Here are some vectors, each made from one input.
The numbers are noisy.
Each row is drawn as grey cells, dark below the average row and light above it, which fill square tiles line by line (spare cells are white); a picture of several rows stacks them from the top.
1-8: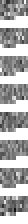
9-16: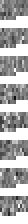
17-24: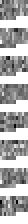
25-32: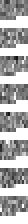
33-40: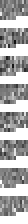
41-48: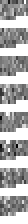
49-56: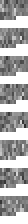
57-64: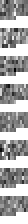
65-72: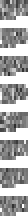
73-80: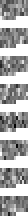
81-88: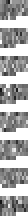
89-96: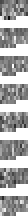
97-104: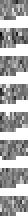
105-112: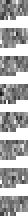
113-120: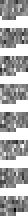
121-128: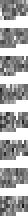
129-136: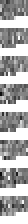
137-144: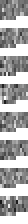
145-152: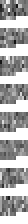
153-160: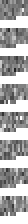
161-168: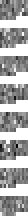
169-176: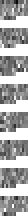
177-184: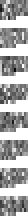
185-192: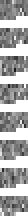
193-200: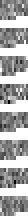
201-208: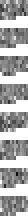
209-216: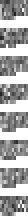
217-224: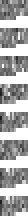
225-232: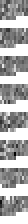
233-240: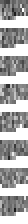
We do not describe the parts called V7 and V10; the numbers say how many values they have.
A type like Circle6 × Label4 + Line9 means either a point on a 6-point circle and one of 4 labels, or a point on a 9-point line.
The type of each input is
(Bool × V10 + Tree8) × V7 + Line6.
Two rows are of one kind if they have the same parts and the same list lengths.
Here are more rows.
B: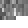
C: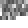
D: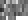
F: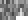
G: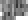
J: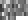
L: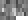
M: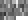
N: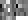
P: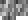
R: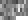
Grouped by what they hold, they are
B, F, L, M
C, G, P, R
D, J, N

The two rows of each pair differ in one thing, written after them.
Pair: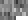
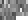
the true/false value
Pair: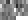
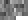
the value of V10
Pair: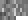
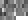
the value of V10
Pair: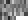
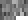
the value of V10
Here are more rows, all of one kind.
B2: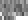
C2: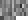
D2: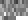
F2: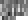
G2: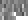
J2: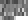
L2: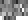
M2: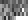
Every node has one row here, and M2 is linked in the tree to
J2.
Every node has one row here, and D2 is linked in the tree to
L2.
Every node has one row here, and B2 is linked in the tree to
G2.
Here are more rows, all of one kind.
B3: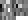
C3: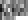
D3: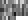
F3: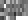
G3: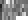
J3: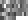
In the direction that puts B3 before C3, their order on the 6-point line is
D3, F3, J3, B3, C3, G3.
